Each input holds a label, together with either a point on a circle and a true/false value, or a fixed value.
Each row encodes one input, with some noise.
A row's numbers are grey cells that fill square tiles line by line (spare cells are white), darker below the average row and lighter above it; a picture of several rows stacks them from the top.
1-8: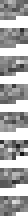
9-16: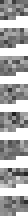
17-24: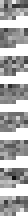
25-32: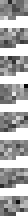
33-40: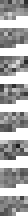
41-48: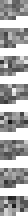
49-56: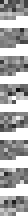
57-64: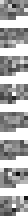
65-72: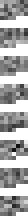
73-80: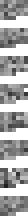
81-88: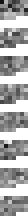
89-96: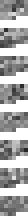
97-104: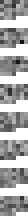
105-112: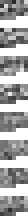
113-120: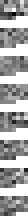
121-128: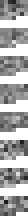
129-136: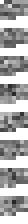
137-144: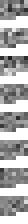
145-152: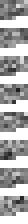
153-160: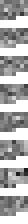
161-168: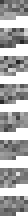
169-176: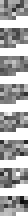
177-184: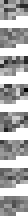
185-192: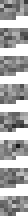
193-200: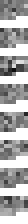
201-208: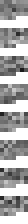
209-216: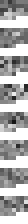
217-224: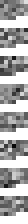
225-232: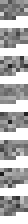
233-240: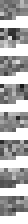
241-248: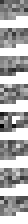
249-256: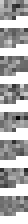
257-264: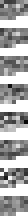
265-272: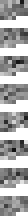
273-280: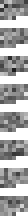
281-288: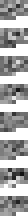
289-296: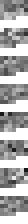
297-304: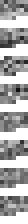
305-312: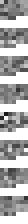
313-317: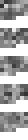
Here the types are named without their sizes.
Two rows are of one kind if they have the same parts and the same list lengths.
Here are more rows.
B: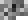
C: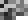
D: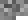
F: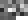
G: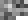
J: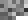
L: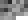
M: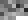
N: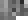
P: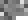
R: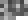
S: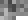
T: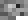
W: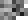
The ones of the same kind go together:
B, D, F, L, M, P, S, T, W
C, G, J, N, R

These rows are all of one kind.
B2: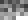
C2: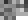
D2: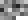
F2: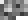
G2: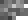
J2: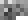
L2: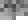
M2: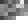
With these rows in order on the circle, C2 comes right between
D2 and J2.
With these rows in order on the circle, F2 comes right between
B2 and D2.
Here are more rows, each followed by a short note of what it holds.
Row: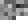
a point on a circle, a label and a true/false value
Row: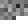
a point on a circle, a label and a true/false value
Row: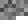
a point on a circle, a label and a true/false value
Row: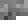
a label
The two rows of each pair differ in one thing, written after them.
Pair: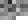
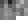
the place on the circle
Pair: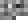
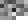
the place on the circle
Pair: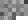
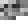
the true/false value
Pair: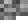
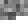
the label
